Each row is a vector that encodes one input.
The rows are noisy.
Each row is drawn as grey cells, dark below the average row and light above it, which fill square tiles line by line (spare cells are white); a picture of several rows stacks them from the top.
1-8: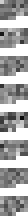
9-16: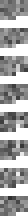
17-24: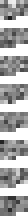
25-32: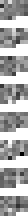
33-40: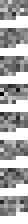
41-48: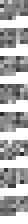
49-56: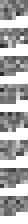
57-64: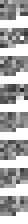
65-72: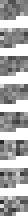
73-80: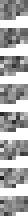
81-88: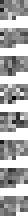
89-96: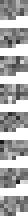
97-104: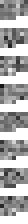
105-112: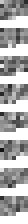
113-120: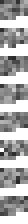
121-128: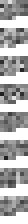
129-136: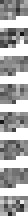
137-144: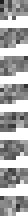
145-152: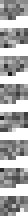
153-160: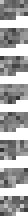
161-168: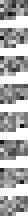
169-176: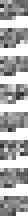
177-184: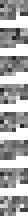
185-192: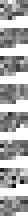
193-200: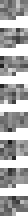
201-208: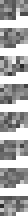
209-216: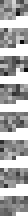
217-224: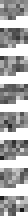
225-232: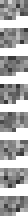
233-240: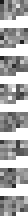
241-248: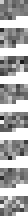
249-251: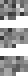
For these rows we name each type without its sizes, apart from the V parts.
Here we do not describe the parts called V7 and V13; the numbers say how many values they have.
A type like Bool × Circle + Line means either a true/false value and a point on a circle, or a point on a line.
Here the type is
Bool × Bool × Bool × (Line + V7 × V13).
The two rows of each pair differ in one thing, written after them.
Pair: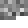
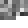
the value of V13
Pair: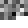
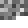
the value of V13
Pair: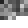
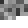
the value of V7
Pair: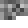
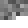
the value of V7
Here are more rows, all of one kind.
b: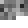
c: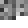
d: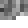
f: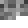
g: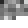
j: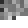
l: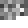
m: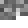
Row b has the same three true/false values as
f and m.
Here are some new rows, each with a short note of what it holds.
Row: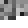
a point on a line and three true/false values
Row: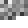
three true/false values, a value of V7 and a value of V13
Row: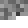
three true/false values, a value of V7 and a value of V13
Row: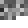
a point on a line and three true/false values
